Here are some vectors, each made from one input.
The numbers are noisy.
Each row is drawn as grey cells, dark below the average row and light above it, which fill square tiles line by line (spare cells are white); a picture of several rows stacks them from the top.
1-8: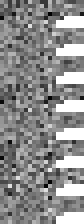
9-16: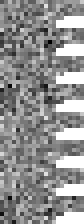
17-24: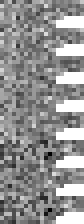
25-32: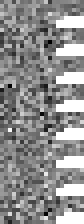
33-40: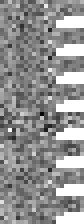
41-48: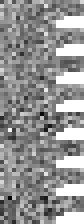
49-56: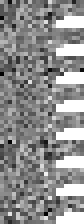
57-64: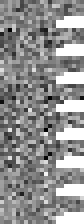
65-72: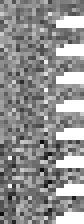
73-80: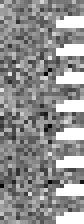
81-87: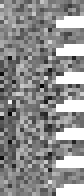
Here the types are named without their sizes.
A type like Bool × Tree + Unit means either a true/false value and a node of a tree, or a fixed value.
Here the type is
Bool × (Circle + Unit) + Line.
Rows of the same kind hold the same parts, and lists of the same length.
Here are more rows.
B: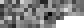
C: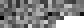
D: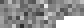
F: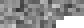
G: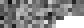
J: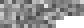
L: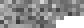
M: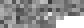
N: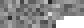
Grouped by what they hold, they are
B, C, G
D, J
F, L, M, N

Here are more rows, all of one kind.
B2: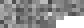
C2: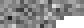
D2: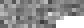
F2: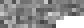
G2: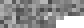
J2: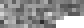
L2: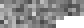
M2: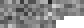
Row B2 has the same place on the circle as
G2 and M2.
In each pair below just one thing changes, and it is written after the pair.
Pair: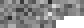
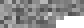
the true/false value
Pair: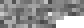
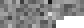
the true/false value
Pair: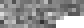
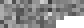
the place on the circle
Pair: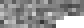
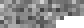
the place on the circle
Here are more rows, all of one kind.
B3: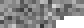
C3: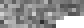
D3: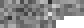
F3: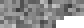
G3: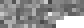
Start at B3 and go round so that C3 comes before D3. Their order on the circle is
B3, F3, C3, G3, D3.
